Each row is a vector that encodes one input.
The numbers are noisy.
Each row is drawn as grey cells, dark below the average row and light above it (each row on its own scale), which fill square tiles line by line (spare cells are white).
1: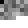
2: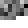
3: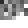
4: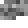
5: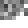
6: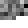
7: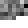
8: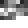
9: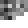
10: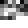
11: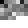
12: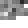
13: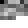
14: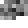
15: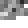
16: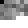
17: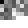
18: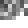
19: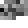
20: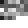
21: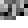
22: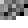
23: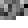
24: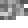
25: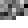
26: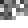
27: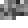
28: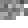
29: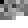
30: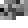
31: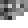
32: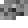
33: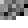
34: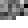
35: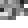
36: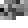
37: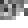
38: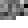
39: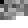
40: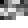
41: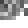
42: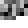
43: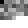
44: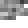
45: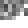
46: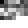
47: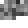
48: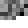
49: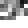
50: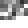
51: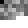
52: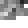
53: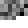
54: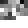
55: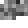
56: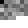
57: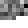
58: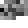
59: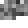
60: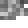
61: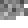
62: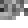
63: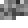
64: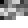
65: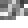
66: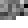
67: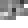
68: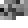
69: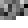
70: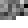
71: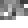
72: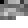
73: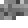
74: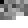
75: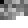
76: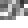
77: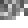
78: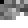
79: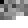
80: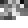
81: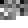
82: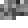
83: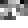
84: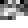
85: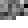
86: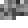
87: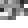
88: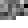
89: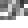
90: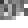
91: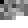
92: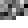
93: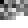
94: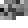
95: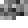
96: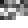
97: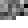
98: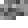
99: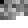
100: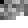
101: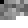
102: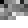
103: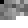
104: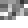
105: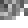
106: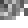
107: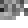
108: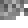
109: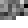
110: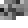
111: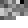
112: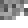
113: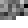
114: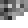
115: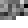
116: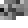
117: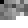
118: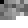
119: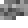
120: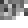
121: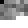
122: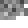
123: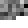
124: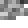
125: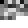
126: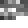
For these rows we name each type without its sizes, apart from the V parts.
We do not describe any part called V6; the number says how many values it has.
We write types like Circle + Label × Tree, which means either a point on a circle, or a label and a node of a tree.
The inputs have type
List(Bool × V6).
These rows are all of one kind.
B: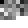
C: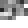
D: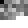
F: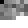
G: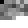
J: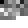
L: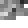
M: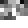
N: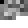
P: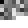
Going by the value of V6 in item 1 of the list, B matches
J and L.
